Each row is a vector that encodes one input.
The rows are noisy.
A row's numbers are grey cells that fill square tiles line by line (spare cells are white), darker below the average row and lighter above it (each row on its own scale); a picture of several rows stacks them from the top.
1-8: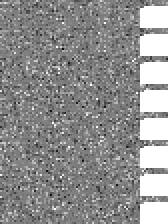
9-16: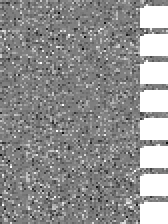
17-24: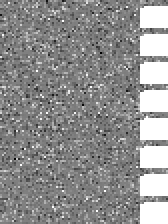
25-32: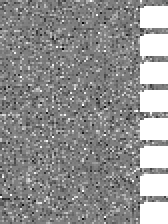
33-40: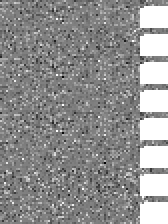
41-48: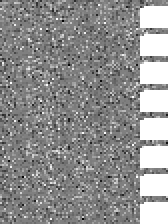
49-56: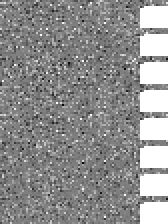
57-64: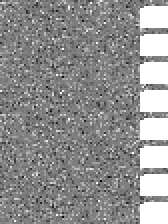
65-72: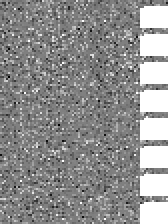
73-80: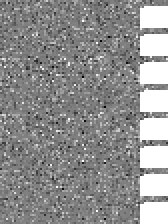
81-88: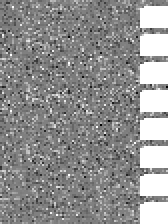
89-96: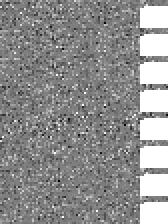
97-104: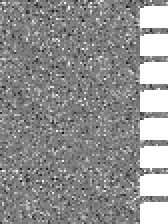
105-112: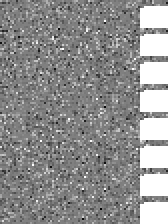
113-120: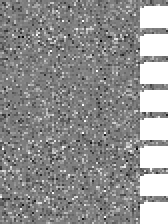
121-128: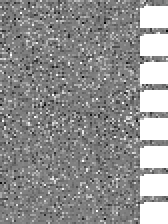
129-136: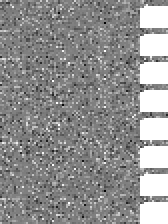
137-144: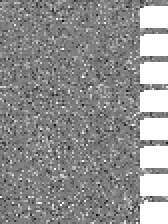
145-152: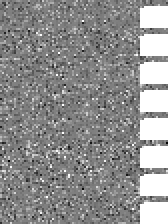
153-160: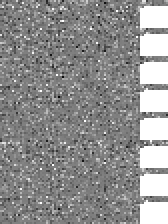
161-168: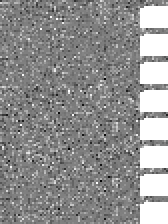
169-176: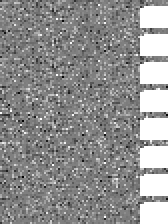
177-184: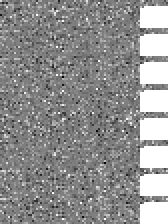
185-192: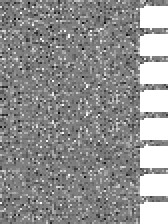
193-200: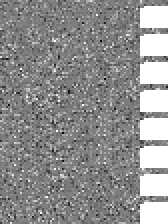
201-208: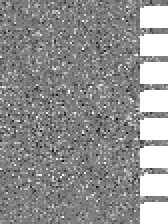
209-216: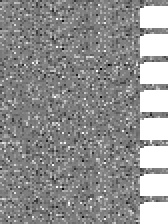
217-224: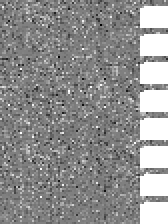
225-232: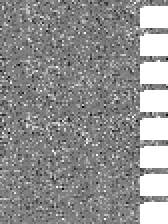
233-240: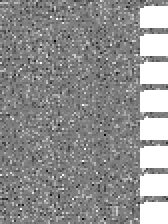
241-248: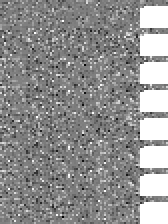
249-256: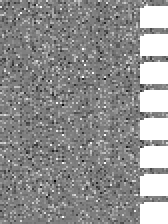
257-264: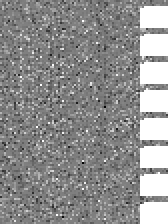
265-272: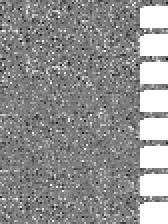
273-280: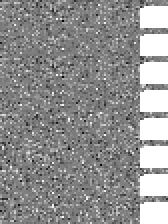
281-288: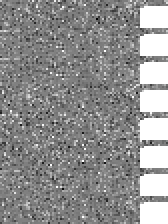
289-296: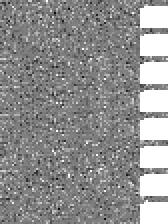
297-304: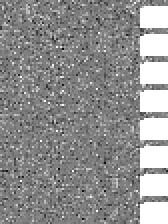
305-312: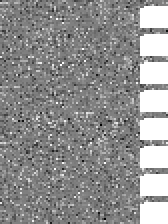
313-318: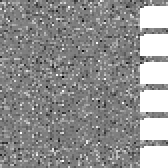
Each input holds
a point on a 10-point line, together with either a fixed value, or four true/false values.
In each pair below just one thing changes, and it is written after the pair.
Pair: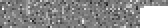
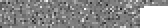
one of the four true/false values
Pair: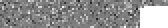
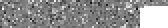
one of the four true/false values
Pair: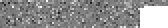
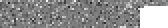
one of the four true/false values
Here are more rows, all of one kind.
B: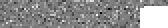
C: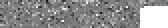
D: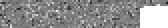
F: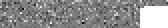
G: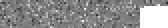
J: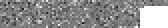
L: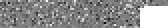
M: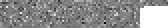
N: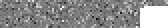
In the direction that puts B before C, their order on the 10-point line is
D, G, L, J, N, F, M, B, C.
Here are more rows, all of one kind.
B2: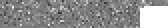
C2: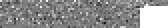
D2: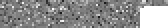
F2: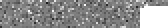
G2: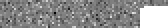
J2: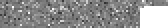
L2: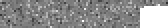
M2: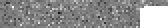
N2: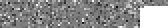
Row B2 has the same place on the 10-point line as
D2, J2 and M2.
